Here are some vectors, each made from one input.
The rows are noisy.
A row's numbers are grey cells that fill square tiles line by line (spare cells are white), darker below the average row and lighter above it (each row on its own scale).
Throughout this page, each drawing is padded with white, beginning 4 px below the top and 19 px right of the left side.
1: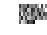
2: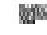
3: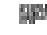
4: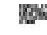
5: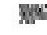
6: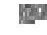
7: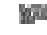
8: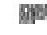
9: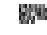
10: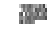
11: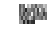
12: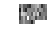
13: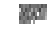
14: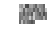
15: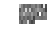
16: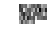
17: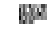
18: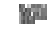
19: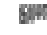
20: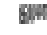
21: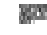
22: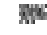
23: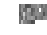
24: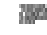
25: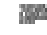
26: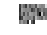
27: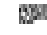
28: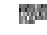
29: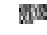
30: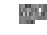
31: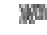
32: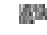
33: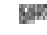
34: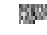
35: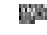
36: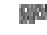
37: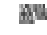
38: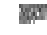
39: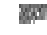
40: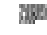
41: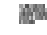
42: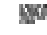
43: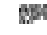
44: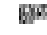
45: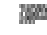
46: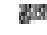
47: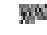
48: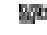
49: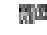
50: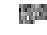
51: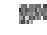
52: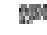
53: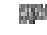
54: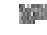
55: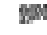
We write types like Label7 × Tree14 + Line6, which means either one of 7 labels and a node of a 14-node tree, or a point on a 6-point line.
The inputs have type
Label11.
